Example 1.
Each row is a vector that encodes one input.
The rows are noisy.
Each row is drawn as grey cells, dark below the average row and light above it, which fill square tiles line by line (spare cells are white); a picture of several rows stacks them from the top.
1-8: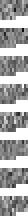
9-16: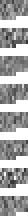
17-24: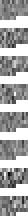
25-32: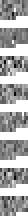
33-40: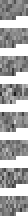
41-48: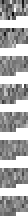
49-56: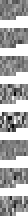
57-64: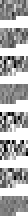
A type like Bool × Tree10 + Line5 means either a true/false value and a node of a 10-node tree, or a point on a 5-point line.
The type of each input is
Bool × Bool × Bool × Bool × Tree8.
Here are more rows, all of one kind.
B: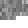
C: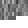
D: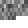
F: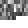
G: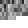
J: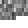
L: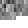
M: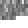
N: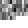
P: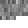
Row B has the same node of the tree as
G, M and N.
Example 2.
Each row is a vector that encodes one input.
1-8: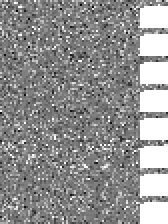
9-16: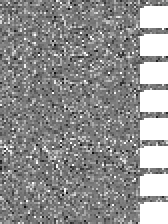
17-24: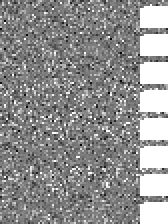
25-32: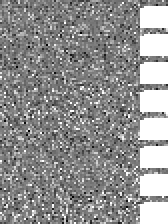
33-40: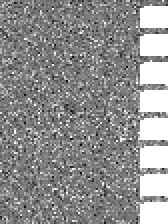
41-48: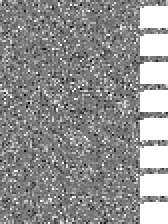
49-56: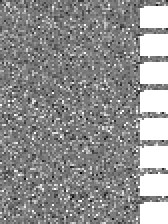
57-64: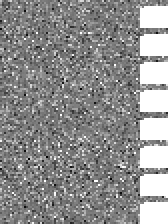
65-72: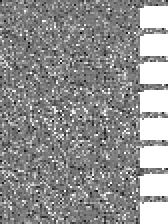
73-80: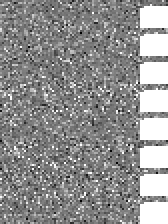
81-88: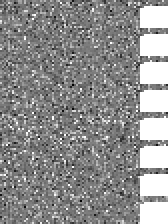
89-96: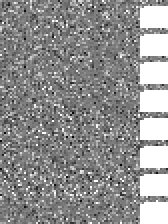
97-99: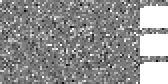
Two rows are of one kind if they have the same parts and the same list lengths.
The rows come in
2 kinds.
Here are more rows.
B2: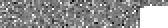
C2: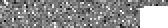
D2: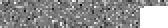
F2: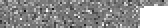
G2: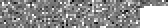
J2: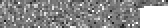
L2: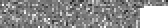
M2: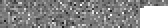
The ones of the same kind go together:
B2, D2, F2, G2, J2, L2, M2
C2

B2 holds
a point on a 9-point circle and a true/false value.
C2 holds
a true/false value.
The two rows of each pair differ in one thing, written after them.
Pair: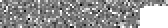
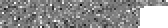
the place on the 9-point circle
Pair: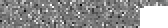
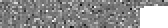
the place on the 9-point circle
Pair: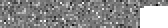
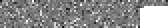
the place on the 9-point circle
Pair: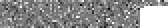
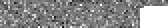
the true/false value
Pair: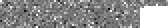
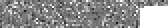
the place on the 9-point circle
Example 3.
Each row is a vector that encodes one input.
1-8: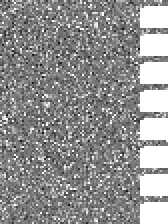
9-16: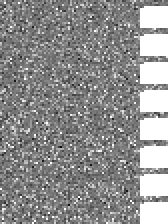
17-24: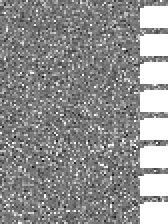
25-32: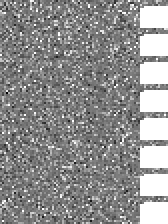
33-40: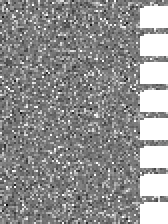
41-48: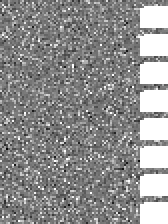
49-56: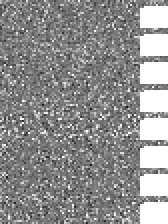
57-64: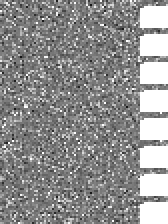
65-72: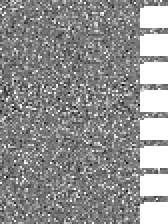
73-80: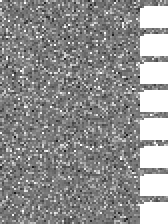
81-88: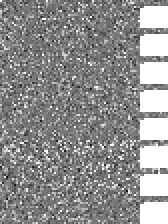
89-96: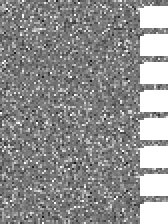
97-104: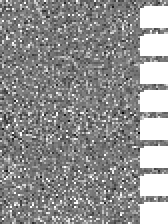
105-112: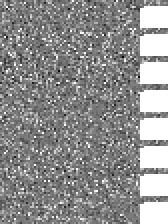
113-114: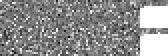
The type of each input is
List2(Circle9).
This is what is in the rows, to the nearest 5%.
All of them are lists of up to two points on a 9-point circle: about 5% are empty, 35% hold one and 60% two.
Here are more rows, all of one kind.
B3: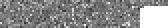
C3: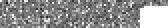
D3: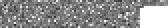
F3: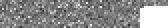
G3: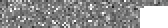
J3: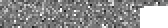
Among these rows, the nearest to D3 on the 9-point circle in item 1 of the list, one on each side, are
C3 and J3.
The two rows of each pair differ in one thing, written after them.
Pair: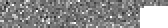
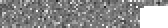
the place on the 9-point circle in item 2 of the list
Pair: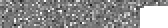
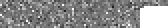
the place on the 9-point circle in item 1 of the list
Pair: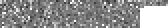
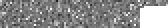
the place on the 9-point circle in item 1 of the list
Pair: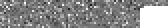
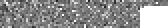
the place on the 9-point circle in item 1 of the list
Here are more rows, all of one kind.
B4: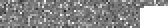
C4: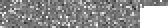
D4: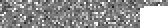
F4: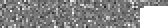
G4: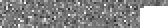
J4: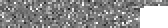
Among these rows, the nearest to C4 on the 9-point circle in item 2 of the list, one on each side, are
B4 and J4.
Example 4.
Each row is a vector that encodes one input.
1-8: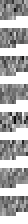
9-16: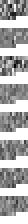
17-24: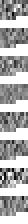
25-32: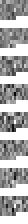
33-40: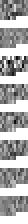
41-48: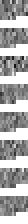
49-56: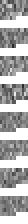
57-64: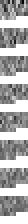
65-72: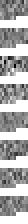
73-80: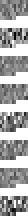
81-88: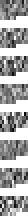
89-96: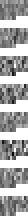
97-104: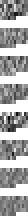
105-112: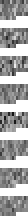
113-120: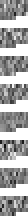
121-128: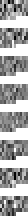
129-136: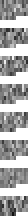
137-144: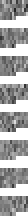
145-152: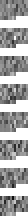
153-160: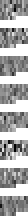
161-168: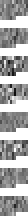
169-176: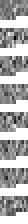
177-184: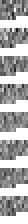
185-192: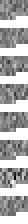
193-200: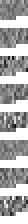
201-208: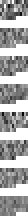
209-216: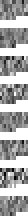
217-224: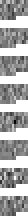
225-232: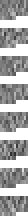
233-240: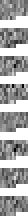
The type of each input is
(Bool × Bool × Bool + Unit) × Tree13.
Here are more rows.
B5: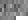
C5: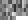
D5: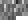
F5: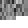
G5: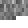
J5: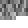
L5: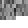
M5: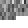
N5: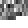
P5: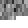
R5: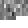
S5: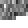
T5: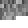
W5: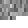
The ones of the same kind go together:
B5, C5, D5, G5, J5, M5, N5, R5, T5, W5
F5, L5, P5, S5

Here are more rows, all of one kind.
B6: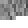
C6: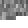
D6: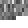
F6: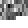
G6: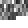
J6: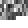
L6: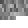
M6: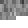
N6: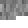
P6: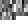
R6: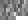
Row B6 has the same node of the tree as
C6, G6 and J6.
